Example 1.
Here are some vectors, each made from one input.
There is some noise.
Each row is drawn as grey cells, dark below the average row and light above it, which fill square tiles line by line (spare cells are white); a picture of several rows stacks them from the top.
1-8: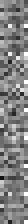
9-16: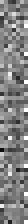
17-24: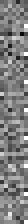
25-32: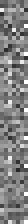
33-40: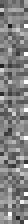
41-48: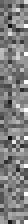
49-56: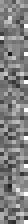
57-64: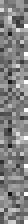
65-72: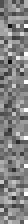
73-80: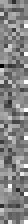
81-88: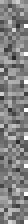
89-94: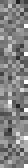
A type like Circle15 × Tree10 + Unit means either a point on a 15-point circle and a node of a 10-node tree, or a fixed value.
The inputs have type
Bool × Bool × Bool.
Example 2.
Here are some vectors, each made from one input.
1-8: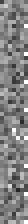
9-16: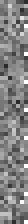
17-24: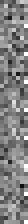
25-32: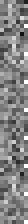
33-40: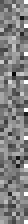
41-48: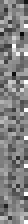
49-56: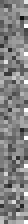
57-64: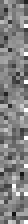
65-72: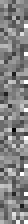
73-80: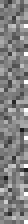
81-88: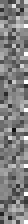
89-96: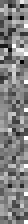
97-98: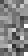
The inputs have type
Label7.
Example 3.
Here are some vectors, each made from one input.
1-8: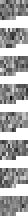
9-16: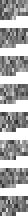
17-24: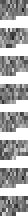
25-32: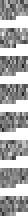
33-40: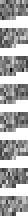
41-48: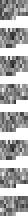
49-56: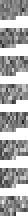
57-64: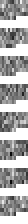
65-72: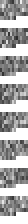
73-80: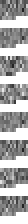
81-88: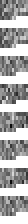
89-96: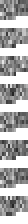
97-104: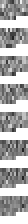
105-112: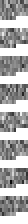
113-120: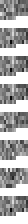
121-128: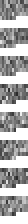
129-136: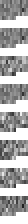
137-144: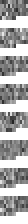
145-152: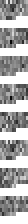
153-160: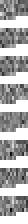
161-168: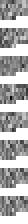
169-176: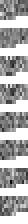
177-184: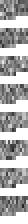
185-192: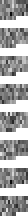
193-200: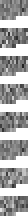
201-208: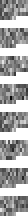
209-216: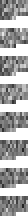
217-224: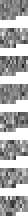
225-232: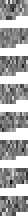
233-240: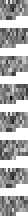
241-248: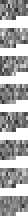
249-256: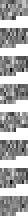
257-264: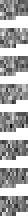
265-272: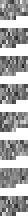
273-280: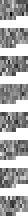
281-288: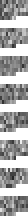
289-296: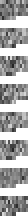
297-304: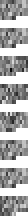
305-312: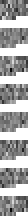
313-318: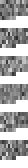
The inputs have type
Tree11.
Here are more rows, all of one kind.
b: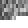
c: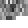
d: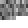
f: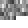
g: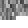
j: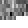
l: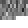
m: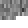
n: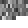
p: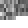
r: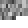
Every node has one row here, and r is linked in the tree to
f and m.
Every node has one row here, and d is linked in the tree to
b and m.
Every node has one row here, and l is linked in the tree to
m and n.
